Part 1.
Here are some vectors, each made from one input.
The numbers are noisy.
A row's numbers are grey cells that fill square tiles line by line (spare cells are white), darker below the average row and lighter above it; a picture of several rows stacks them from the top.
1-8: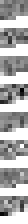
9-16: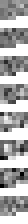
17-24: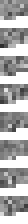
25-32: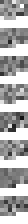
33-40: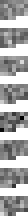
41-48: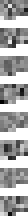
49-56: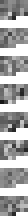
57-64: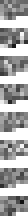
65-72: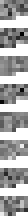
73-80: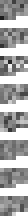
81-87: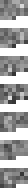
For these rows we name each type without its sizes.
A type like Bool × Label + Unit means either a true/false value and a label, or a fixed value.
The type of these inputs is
Line.
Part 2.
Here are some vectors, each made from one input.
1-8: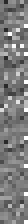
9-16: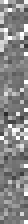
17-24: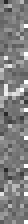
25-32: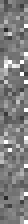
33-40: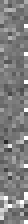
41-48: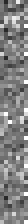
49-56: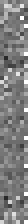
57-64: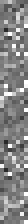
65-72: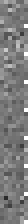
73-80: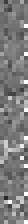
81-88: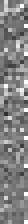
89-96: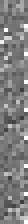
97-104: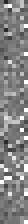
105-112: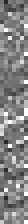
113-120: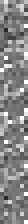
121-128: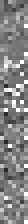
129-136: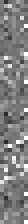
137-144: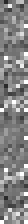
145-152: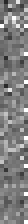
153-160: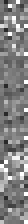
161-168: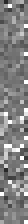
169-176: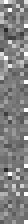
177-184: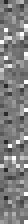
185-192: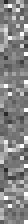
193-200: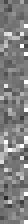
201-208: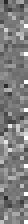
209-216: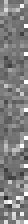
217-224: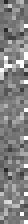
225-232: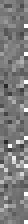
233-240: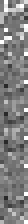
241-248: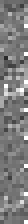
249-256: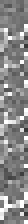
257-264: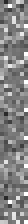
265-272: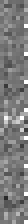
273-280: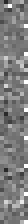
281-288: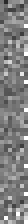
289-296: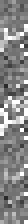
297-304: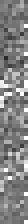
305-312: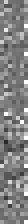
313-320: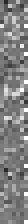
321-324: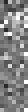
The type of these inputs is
Line10.
